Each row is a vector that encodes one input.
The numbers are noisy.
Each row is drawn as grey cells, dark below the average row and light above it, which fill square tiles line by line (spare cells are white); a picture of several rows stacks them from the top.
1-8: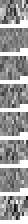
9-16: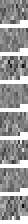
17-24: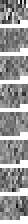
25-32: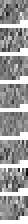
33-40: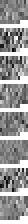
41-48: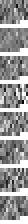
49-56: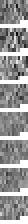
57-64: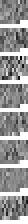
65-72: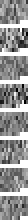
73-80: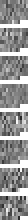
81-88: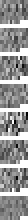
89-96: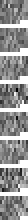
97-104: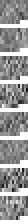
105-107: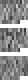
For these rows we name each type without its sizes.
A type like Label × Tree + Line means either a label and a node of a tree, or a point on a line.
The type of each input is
Circle × (Circle + Unit) × Line.
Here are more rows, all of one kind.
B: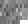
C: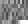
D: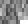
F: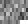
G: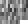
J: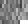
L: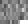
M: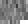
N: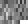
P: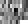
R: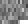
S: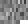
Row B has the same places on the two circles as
G, J and R.
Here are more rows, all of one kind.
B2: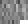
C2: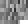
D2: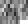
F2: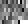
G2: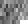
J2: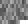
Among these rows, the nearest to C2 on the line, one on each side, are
B2 and F2.
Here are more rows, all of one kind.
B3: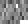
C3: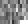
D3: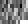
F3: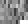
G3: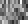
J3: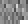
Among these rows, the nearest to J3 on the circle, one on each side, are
C3 and D3.
